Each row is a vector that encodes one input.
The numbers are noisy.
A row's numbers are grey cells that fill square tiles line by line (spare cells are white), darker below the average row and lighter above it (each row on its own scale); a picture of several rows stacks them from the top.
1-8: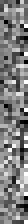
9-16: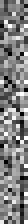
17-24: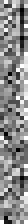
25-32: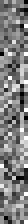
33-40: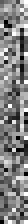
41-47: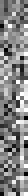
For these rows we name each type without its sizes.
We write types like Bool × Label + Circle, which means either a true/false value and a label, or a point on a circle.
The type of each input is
Bool × (Circle + Unit).
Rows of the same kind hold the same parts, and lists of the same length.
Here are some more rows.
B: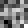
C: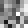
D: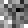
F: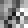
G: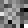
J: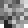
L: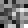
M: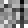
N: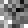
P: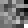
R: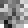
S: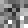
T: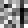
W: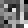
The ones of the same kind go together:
B, C, D, F, G, J, M, N, P, R, S, T, W
L

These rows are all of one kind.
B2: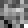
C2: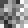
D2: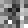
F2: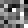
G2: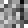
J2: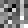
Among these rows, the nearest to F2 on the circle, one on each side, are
B2 and J2.
